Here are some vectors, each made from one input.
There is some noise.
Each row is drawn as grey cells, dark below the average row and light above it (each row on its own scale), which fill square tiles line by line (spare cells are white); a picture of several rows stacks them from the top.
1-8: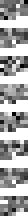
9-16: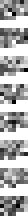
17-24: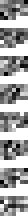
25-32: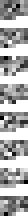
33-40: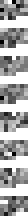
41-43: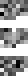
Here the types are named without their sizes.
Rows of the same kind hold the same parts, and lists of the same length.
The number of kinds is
2.
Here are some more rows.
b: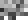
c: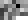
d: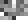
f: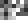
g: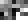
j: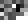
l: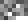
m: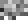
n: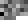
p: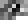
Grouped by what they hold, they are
b, c, d, f, j, m, p
g, l, n

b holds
three true/false values.
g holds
a label.
